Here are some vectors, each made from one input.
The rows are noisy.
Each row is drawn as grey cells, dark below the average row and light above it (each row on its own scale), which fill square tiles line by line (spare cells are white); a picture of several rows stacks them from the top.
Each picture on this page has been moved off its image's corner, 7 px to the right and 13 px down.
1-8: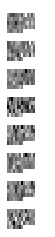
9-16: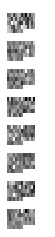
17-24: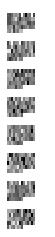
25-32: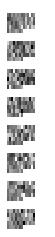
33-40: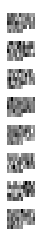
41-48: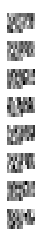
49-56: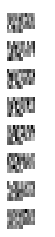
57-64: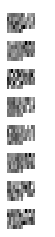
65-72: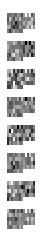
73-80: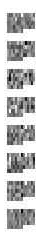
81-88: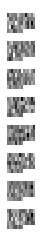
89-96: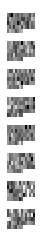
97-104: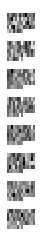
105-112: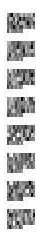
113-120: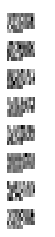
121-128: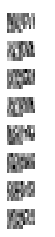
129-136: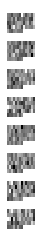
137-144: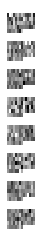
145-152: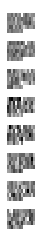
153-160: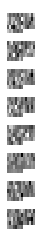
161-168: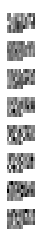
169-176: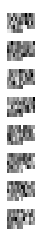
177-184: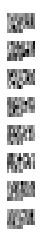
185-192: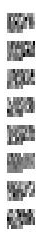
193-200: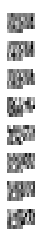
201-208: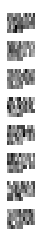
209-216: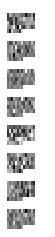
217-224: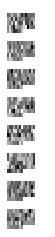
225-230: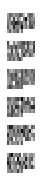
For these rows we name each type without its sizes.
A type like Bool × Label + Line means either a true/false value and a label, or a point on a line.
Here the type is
(Bool × Bool × Bool × Bool × Bool + Unit) × Line.
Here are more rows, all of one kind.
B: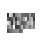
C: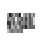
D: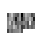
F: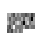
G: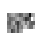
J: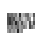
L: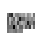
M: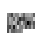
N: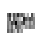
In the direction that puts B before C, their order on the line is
J, B, L, M, D, G, C, F, N.
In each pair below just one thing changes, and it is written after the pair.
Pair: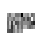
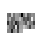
the place on the line
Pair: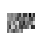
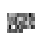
one of the five true/false values
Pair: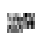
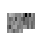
the place on the line
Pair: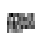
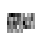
one of the five true/false values
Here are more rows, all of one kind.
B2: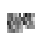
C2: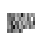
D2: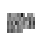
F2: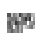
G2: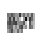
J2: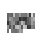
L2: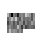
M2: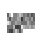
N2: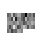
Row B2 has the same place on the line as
F2, J2 and N2.
